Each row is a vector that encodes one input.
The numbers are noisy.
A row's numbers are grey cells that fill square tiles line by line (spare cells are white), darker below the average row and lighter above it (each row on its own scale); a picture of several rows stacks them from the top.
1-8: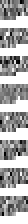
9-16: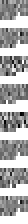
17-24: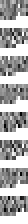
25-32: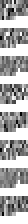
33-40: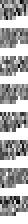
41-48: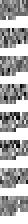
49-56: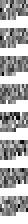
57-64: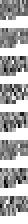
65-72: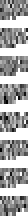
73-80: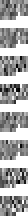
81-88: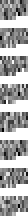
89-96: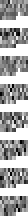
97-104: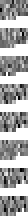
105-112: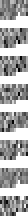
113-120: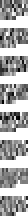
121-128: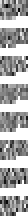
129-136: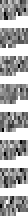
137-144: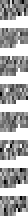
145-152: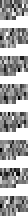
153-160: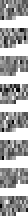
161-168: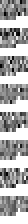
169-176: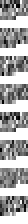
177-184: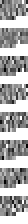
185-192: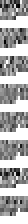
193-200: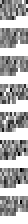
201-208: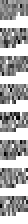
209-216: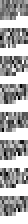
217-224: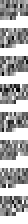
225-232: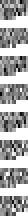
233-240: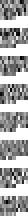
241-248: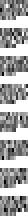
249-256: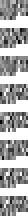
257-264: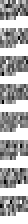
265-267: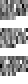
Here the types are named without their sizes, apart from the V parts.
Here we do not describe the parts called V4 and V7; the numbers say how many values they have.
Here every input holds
either a point on a line, a node of a tree, a true/false value and a value of V7, or a value of V4.
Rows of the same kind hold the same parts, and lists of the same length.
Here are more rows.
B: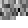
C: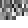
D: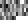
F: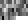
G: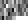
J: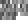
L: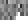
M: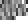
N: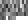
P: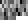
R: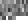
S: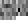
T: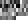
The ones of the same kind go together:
B, F, G, J, L, N, P, R, S
C, D, M, T

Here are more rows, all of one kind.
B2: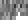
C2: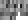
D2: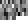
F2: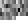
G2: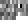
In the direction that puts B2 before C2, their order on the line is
B2, C2, G2, F2, D2.
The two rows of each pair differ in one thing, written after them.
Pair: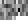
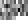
the true/false value
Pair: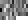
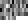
the true/false value
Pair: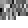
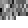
the place on the line
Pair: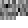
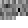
the node of the tree
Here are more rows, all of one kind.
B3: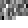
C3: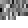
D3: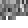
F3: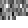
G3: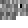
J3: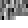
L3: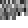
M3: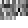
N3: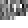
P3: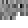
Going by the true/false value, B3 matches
C3, G3 and P3.
